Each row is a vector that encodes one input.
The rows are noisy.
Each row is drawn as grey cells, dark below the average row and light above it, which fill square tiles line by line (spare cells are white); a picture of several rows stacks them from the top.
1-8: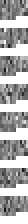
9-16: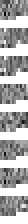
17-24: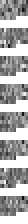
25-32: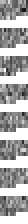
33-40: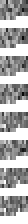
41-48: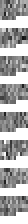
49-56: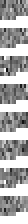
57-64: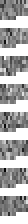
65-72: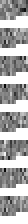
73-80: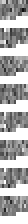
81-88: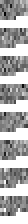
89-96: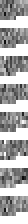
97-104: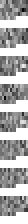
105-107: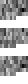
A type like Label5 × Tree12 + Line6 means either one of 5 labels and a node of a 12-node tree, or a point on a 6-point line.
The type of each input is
Bool × (Circle5 + Unit) × Label5.
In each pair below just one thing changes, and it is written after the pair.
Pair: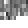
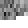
the label
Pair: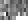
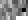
the label
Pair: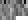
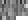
the place on the 5-point circle
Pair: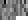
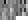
the true/false value
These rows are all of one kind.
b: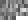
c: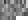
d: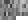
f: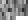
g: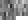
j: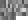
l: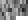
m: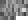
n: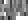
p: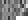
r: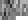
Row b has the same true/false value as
d, f and r.
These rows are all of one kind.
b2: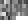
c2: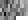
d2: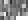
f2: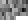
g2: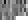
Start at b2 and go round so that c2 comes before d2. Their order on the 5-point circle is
b2, f2, c2, d2, g2.
